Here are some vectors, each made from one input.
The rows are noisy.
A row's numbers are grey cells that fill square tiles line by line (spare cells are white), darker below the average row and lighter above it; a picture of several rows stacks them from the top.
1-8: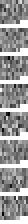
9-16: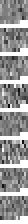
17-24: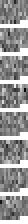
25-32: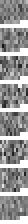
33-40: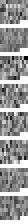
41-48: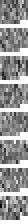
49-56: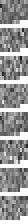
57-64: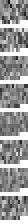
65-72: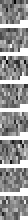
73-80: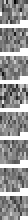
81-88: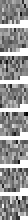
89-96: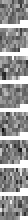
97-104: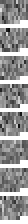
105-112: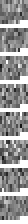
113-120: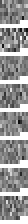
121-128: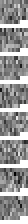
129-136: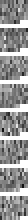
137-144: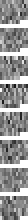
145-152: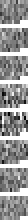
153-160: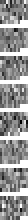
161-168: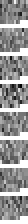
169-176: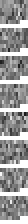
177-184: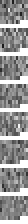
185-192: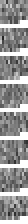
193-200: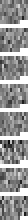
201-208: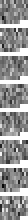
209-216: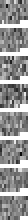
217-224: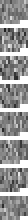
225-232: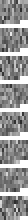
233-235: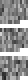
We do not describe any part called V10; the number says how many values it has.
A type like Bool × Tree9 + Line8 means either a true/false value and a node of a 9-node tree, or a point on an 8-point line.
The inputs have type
((Bool × Bool × Bool + Unit) × V10 + Unit) × Line8.
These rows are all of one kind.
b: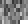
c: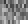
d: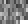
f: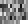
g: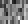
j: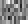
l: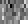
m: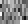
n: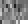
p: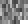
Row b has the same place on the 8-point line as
d, n and p.
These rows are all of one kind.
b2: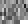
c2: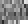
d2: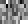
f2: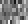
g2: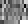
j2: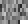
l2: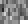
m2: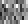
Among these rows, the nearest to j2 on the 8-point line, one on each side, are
l2 and m2.
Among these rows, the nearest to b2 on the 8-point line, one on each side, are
c2 and g2.
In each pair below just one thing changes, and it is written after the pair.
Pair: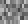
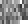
one of the three true/false values
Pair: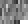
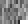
the value of V10
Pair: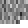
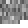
the value of V10
